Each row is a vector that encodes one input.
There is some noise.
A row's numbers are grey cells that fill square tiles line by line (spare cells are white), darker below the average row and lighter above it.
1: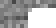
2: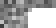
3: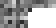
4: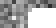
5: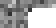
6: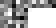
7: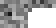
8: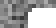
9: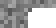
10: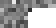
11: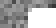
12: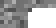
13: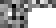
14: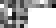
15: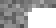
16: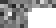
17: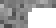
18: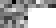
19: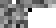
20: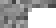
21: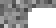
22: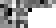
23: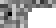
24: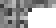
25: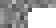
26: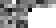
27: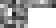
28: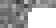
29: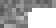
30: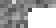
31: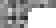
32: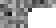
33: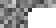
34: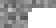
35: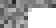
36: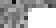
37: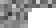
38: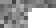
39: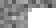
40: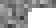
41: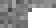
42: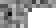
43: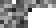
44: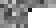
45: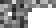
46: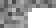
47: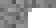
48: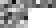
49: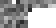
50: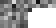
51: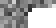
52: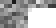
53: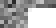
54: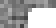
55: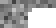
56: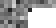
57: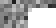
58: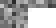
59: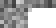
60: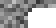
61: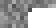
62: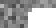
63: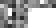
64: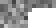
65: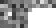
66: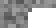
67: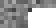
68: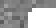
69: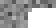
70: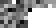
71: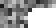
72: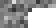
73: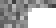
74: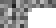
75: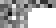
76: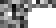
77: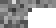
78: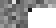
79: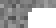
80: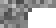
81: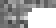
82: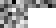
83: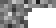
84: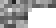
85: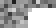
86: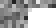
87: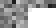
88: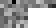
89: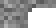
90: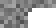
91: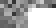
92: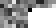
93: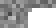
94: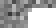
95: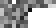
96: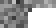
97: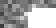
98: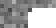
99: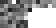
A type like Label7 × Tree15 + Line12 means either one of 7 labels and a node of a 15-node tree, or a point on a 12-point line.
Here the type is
Circle5 × (Label4 + Line5).
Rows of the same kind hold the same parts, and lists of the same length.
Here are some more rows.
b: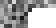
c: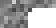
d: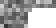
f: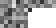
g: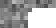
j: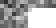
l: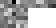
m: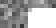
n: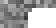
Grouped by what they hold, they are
b, c, d, f, g, j, l
m, n

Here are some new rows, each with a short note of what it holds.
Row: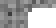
a point on a 5-point circle and one of 4 labels
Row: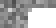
a point on a 5-point circle and one of 4 labels
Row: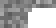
a point on a 5-point circle and one of 4 labels
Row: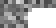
a point on a 5-point circle and one of 4 labels
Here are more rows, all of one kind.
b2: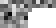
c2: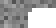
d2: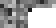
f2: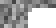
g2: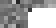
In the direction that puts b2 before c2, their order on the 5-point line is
g2, f2, b2, d2, c2.
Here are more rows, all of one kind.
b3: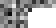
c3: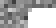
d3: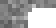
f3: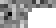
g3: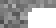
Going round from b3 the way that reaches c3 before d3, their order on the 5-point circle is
b3, c3, f3, d3, g3.
